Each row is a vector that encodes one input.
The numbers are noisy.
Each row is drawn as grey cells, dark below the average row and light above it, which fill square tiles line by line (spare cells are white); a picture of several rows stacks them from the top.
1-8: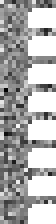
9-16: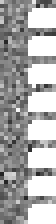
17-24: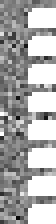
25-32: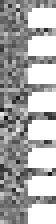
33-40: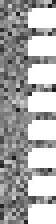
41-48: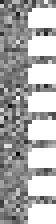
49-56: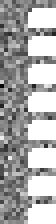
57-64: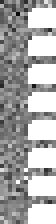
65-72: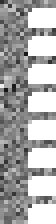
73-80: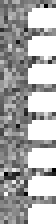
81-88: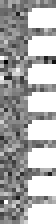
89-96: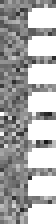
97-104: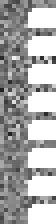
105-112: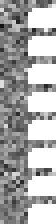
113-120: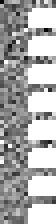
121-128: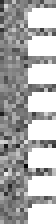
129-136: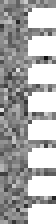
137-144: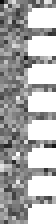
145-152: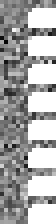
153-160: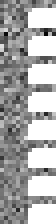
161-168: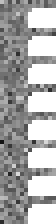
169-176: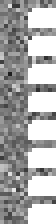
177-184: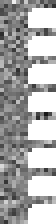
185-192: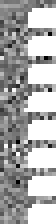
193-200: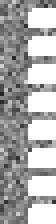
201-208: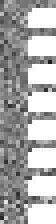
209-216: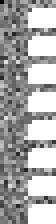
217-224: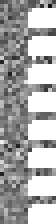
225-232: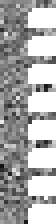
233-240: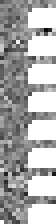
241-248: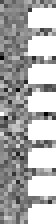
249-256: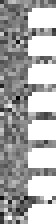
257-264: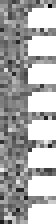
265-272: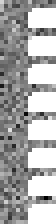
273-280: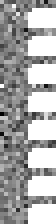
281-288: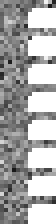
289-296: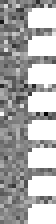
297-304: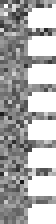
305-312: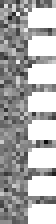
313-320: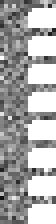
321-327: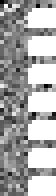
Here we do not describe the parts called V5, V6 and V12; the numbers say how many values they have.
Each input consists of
a point on each of four 8-point lines, a value of V5 and a value of V12, together with either a point on a 7-point line, or a value of V6.
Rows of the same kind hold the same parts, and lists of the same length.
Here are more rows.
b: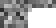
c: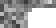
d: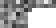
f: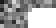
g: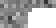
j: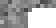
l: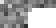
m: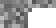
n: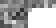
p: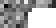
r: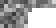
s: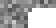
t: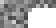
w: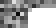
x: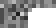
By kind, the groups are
b, d, f, g, j, l, m, n, w, x
c, p, r, s, t

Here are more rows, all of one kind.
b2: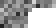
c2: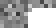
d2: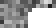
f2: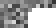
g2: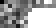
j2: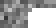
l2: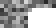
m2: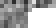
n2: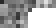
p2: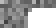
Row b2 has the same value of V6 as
m2 and n2.
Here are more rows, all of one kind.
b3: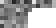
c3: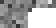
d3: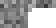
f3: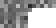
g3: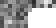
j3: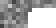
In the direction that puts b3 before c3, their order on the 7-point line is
b3, g3, c3, f3, d3, j3.
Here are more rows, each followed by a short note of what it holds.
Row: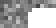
a point on a 7-point line, a point on each of four 8-point lines, a value of V5 and a value of V12
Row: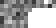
a point on a 7-point line, a point on each of four 8-point lines, a value of V5 and a value of V12
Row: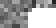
a point on each of four 8-point lines, a value of V5, a value of V6 and a value of V12
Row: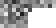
a point on a 7-point line, a point on each of four 8-point lines, a value of V5 and a value of V12
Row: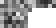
a point on each of four 8-point lines, a value of V5, a value of V6 and a value of V12
